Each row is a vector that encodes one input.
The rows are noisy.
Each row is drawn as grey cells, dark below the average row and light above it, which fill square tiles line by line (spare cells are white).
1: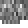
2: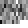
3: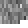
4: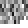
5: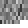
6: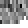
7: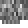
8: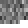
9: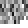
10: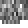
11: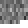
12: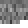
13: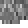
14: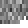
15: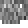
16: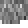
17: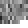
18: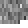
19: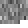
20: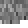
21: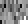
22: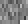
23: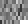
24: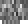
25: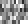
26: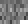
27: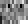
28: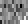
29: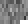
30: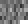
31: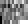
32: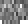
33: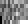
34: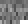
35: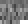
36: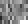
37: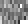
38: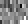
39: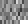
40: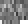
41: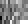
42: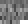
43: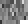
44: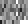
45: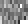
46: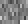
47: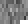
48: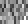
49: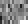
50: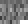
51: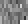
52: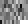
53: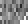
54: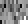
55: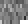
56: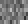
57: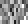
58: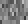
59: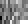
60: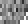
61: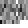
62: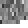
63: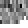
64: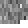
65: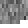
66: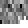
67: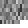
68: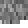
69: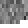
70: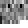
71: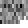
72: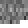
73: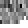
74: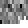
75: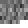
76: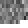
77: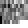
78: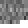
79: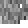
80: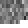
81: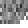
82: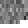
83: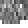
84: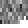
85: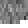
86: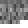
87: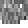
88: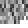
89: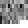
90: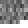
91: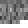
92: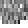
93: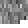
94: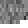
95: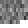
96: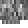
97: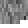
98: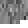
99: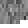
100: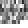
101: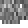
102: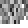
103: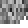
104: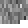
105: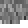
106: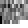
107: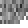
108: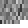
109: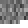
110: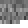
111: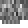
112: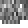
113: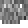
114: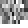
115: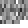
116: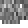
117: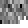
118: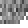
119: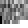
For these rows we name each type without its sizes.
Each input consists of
a point on a line, together with either a point on a line, or a node of a tree.
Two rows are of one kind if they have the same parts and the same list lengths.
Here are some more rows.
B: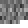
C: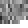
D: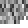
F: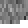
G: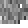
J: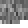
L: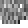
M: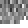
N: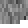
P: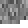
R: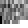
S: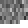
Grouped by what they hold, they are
B, F, G, J, L, N, P, S
C, D, M, R

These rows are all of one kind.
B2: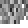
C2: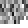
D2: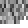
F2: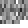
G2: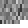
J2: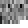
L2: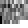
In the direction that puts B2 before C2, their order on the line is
L2, J2, G2, F2, D2, B2, C2.
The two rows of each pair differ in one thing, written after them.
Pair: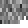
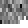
the place on the line
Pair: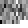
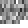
the place on the line
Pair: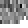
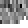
the place on the line
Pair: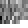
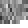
the node of the tree
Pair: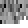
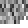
the place on the line
